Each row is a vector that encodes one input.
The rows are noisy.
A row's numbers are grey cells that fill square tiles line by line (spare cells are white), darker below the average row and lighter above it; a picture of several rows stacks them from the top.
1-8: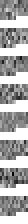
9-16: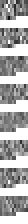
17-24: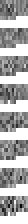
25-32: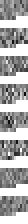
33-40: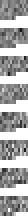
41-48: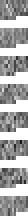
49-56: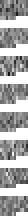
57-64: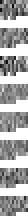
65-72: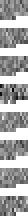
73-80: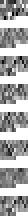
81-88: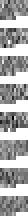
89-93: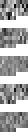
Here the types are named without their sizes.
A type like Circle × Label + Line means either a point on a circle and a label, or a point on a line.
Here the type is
List(Circle) + Tree.
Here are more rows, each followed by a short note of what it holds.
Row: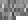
a list of two items
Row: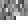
a list of one item
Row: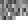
the empty list
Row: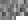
a node of a tree
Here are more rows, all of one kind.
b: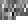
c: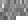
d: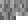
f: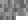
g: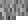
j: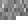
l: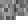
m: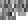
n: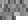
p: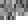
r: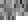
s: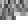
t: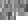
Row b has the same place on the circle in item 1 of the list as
d and g.
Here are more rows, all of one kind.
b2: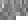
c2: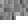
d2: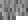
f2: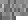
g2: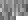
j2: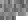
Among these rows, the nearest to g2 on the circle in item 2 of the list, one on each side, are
d2 and f2.
